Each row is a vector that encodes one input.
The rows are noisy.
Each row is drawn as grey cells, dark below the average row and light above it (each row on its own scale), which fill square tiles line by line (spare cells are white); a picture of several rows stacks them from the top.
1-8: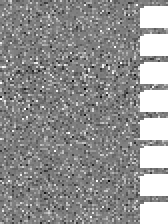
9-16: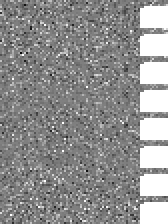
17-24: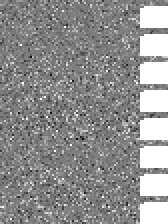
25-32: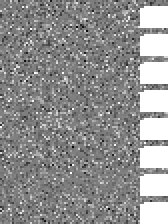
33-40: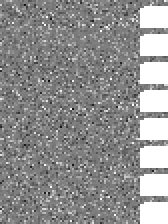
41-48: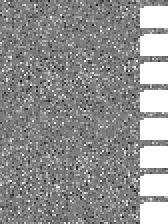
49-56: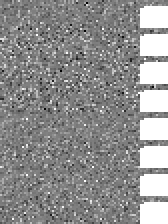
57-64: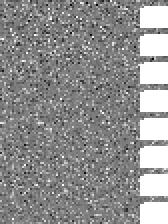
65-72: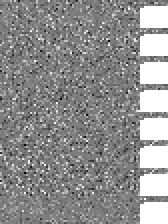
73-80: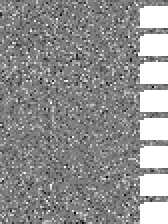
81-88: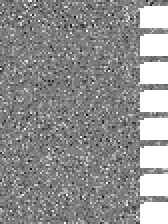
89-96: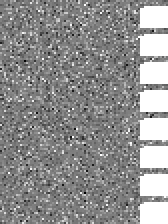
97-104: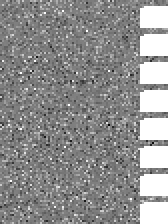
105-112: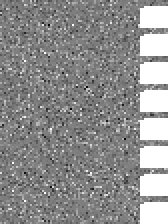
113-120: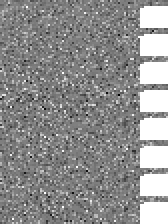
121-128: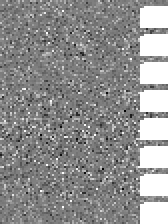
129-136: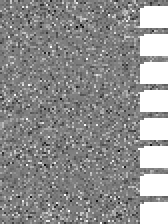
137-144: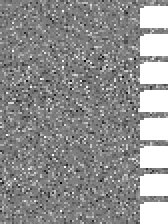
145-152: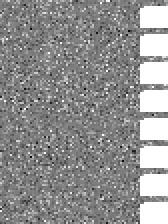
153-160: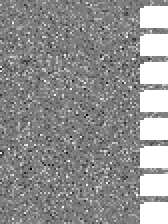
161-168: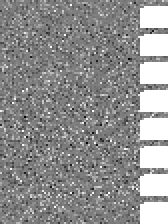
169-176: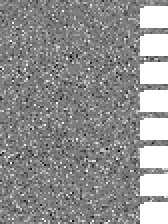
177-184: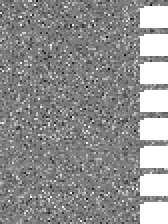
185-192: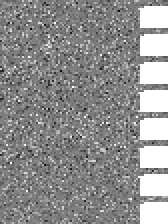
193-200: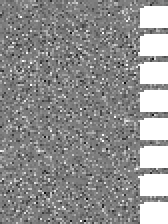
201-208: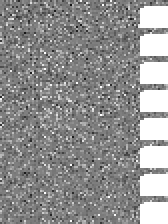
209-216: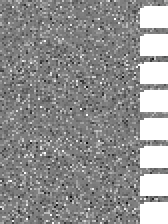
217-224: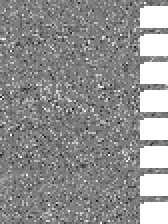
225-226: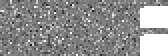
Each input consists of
a true/false value, together with either a point on a 17-point circle, or a point on a 19-point circle.
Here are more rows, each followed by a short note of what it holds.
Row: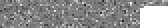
a point on a 17-point circle and a true/false value
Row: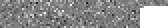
a point on a 17-point circle and a true/false value
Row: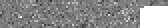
a point on a 19-point circle and a true/false value
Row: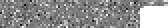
a point on a 17-point circle and a true/false value
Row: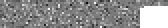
a point on a 19-point circle and a true/false value
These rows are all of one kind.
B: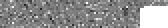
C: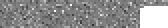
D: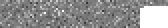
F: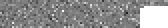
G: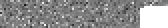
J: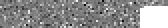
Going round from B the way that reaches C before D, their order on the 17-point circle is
B, C, J, G, D, F.
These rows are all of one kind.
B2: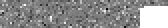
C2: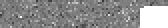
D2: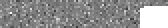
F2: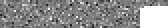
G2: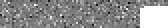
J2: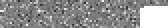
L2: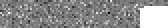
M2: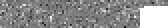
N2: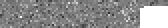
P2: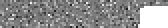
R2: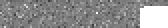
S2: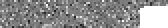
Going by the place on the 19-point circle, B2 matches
J2 and M2.
